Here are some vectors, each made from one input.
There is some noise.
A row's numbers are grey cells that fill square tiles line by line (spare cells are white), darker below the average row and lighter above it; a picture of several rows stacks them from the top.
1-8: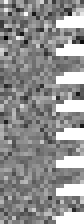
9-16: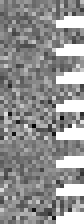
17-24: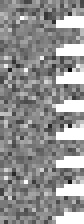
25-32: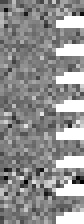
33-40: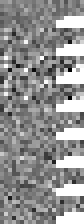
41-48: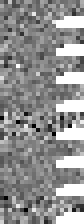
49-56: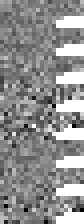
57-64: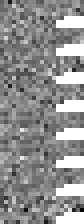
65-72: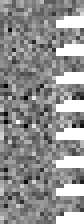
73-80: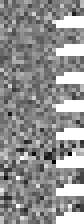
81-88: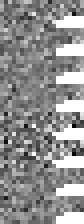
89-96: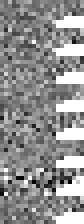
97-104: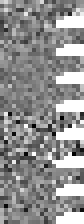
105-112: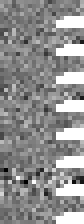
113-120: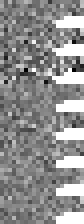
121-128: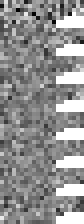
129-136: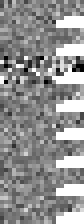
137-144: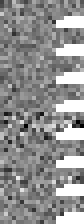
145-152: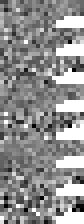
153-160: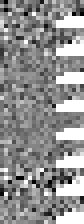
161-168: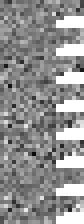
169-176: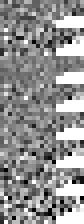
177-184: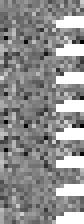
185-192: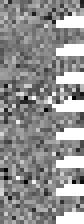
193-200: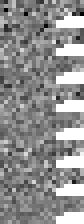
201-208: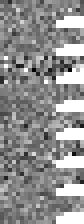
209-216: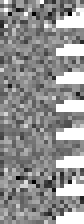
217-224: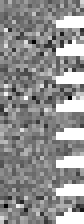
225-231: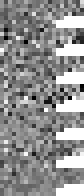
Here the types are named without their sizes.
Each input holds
either four true/false values, or a list of points on a line.
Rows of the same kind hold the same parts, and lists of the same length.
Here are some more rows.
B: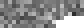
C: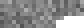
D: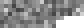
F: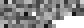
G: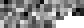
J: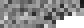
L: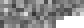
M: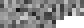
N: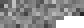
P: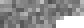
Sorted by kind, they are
B, C, L
D, P
F
G, J, M, N

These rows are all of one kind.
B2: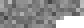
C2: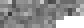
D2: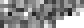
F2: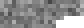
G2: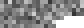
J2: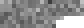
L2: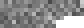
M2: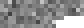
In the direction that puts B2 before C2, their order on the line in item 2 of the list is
M2, L2, J2, G2, B2, C2, F2, D2.
